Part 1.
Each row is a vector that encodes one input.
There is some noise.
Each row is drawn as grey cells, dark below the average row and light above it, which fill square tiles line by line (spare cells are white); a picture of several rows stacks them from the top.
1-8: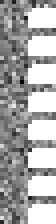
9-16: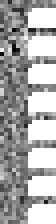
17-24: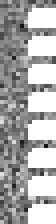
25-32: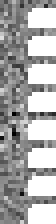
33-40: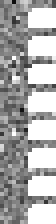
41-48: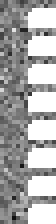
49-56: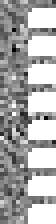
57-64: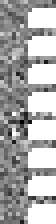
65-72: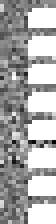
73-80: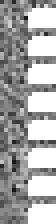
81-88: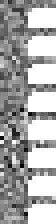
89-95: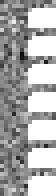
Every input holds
either a point on a 9-point line, or a node of a 13-node tree.
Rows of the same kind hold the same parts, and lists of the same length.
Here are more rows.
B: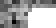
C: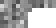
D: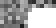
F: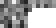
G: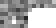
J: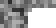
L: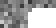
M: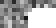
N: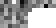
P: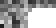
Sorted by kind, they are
B, D, F, L, N, P
C, G, J, M

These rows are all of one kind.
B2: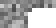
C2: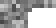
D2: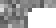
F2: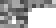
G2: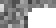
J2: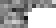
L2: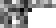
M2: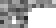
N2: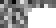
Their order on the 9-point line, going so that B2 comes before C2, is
B2, C2, D2, G2, L2, N2, J2, M2, F2.
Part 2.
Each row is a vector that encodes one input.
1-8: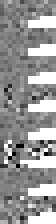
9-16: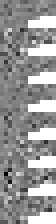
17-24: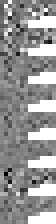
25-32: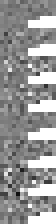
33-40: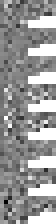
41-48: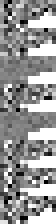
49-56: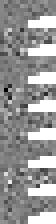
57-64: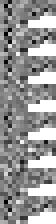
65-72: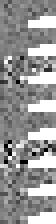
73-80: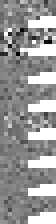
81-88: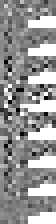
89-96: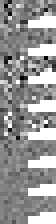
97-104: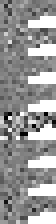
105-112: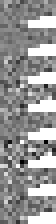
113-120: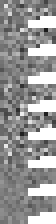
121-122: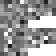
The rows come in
2 kinds.
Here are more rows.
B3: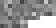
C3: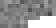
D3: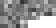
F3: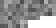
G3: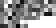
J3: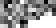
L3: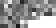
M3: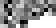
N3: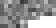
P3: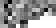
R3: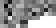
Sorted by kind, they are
B3, P3
C3, D3, F3, G3, J3, L3, M3, N3, R3

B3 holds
a true/false value.
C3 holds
a point on a 16-point circle and a true/false value.
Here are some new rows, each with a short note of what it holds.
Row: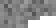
a point on a 16-point circle and a true/false value
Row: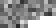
a point on a 16-point circle and a true/false value
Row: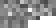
a true/false value
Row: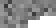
a point on a 16-point circle and a true/false value
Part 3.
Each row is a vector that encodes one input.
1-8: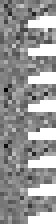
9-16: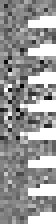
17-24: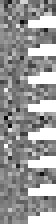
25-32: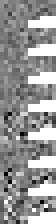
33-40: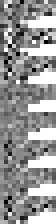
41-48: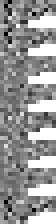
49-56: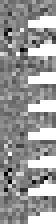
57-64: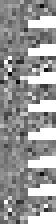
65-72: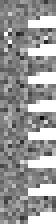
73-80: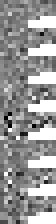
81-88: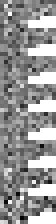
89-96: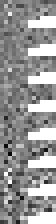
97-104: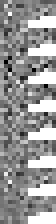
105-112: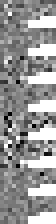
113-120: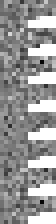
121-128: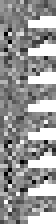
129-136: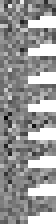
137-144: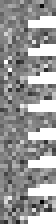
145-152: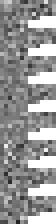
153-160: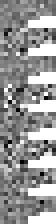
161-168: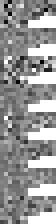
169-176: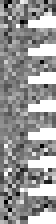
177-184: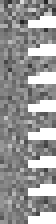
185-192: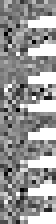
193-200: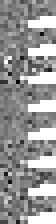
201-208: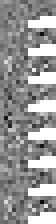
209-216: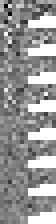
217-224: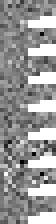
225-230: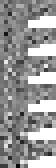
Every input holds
a point on a 16-point circle and a true/false value.
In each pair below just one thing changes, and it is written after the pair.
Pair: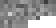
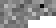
the place on the 16-point circle
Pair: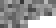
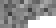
the place on the 16-point circle
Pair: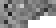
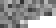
the place on the 16-point circle
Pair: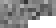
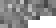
the true/false value
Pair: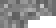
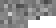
the place on the 16-point circle
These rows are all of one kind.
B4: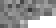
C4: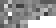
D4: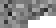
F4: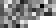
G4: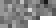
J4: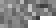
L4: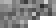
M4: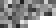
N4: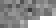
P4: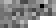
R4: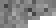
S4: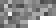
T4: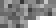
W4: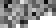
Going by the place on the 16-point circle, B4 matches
C4, N4, R4 and W4.
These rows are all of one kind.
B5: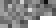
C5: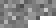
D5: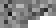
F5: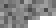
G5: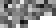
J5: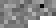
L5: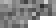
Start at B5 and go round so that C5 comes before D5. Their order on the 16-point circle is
B5, L5, G5, J5, C5, F5, D5.
